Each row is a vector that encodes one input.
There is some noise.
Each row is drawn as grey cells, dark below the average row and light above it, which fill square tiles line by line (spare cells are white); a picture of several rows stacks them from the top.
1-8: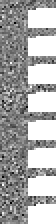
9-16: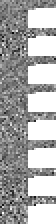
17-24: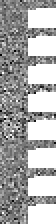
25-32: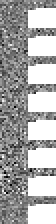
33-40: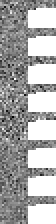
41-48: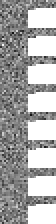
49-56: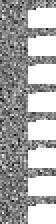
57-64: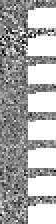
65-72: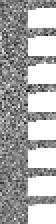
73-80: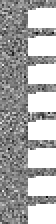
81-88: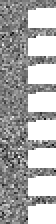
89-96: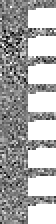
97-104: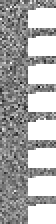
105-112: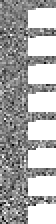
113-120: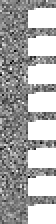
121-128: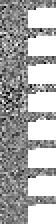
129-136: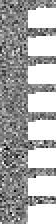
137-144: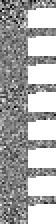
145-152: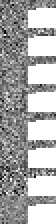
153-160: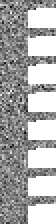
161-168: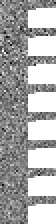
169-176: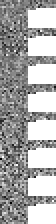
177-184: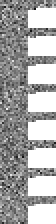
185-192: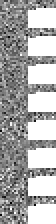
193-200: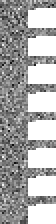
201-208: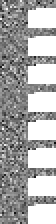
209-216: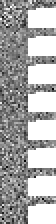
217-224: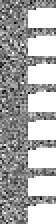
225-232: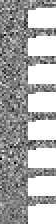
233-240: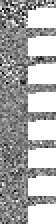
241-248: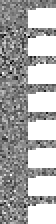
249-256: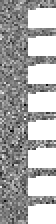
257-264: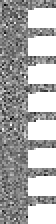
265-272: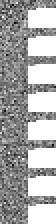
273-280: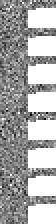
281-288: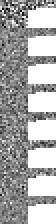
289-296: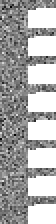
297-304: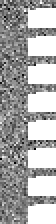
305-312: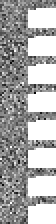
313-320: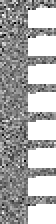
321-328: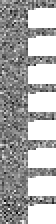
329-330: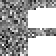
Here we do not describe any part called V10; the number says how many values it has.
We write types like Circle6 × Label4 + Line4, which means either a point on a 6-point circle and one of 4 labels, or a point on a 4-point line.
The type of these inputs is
List2(Line6 × V10).
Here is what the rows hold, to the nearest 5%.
All of them are lists of up to two items, each a point on a 6-point line and a value of V10: a few are empty, 30% hold one and 70% two.
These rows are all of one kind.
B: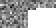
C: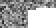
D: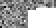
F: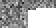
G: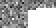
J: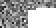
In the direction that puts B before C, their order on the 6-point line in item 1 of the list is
J, F, G, D, B, C.
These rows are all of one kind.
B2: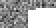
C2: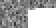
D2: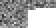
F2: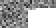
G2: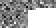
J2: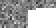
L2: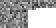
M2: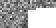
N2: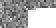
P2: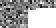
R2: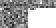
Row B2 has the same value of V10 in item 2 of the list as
D2 and L2.
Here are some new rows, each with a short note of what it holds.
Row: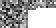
a list of one item
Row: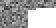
a list of two items
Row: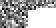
the empty list
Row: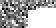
the empty list
